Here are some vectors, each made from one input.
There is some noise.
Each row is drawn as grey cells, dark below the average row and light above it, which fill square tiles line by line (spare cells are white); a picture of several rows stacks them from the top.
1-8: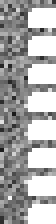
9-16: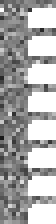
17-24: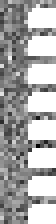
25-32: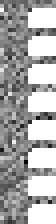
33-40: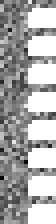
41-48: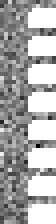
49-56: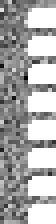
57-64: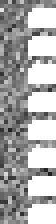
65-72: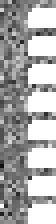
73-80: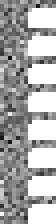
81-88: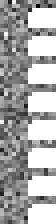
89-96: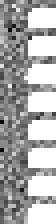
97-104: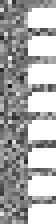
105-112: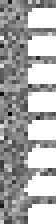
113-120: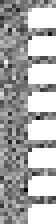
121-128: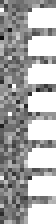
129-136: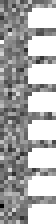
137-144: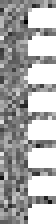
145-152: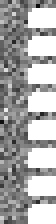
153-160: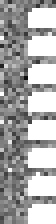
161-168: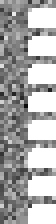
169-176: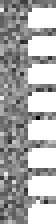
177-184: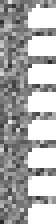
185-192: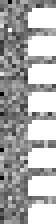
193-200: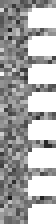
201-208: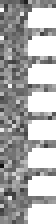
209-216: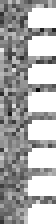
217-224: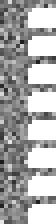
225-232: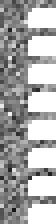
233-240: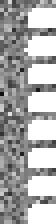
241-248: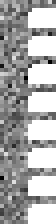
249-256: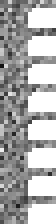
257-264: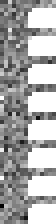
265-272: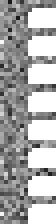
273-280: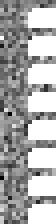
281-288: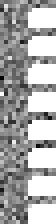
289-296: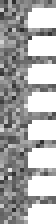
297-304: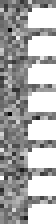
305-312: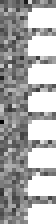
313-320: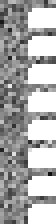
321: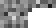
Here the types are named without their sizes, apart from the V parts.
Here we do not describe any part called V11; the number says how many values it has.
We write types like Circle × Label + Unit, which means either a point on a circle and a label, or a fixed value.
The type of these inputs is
Bool × Circle × V11.
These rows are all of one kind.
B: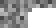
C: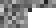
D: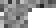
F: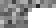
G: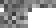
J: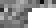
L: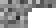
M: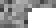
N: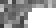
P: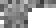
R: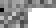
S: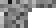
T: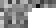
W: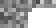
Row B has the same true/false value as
C, G, N and W.
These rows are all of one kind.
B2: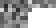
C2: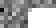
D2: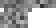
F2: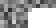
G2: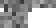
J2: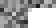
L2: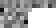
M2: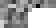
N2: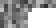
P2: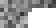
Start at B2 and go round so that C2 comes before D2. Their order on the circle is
B2, N2, L2, J2, C2, F2, P2, M2, D2, G2.
